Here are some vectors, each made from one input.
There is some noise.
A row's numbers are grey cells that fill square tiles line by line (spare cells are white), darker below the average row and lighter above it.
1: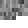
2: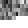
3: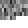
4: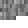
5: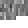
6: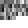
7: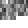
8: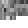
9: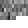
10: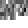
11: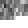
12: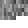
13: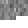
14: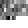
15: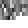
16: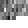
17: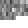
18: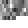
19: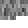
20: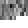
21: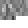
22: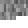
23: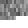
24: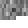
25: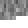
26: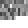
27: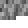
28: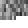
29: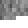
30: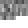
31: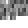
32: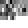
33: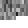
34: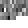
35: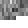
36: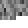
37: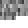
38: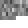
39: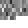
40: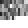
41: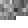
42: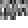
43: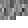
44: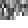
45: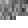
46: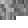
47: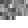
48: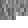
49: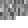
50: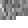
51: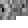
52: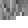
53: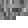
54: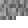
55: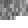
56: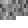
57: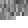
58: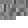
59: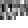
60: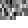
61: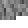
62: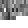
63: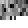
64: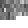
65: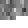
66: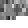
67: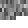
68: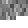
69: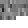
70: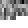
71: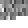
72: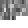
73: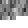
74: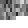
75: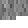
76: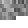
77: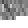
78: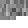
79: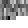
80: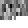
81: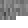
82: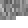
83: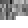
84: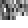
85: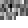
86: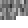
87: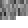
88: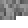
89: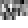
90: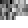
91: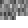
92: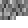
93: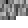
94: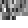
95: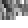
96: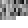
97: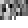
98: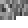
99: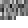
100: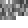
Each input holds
a node of a 7-node tree, together with either a fixed value, or a point on a 5-point line, a point on an 8-point line and a true/false value.
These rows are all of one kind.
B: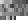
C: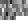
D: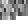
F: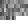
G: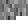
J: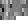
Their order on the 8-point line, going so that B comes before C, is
G, D, B, J, C, F.
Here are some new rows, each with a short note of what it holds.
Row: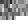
a node of a 7-node tree
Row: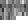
a point on a 5-point line, a point on an 8-point line, a node of a 7-node tree and a true/false value
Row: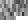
a node of a 7-node tree
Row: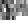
a point on a 5-point line, a point on an 8-point line, a node of a 7-node tree and a true/false value
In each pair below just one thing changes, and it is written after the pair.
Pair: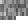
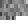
the node of the tree
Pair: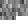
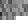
the place on the 8-point line
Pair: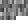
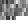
the true/false value
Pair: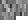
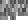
the node of the tree
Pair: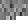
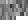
the node of the tree
